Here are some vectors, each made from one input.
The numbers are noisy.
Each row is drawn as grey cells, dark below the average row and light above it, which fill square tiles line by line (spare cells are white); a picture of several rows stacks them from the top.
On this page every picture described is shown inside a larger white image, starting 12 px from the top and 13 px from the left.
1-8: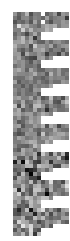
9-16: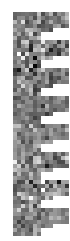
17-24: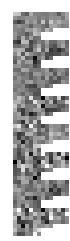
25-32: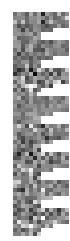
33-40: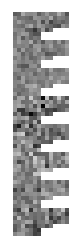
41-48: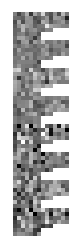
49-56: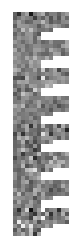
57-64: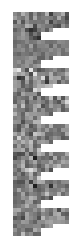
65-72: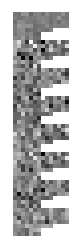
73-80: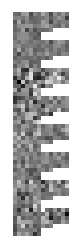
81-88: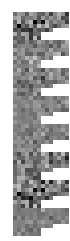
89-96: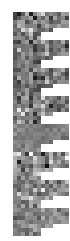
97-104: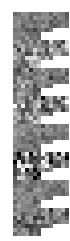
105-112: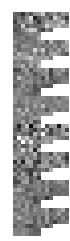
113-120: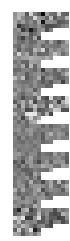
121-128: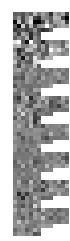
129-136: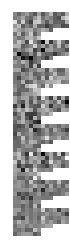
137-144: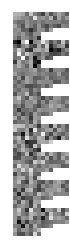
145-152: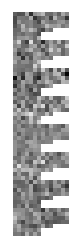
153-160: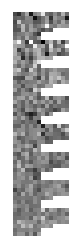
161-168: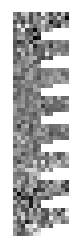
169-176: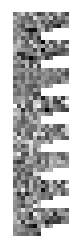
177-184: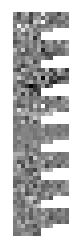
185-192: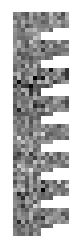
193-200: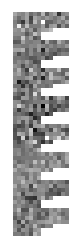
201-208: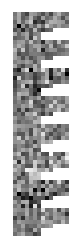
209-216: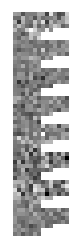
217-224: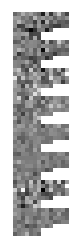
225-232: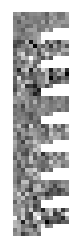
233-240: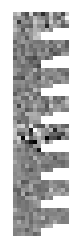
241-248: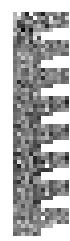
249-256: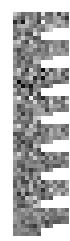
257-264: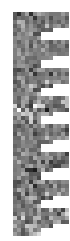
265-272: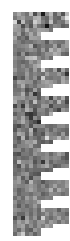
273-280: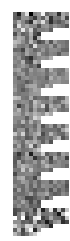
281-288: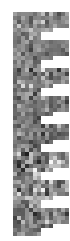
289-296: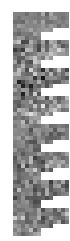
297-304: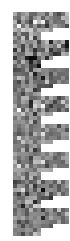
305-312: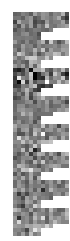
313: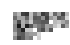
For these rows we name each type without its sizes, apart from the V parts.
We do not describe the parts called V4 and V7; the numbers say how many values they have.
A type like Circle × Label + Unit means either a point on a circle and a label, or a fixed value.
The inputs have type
(Circle + V4) × Line × (Line + V7).
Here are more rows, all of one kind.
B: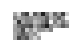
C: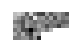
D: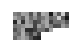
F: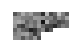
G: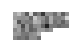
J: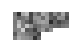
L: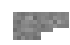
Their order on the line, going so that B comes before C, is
B, C, D, J, L, F, G.
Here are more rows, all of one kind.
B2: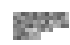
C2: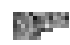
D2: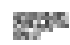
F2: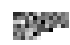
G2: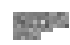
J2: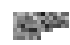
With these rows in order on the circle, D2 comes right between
B2 and G2.
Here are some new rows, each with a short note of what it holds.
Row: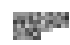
a point on a circle and a point on each of two lines
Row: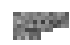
a point on a circle and a point on each of two lines
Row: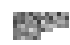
a point on a circle, a point on a line and a value of V7
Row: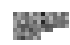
a point on each of two lines and a value of V4
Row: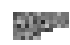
a point on a circle and a point on each of two lines
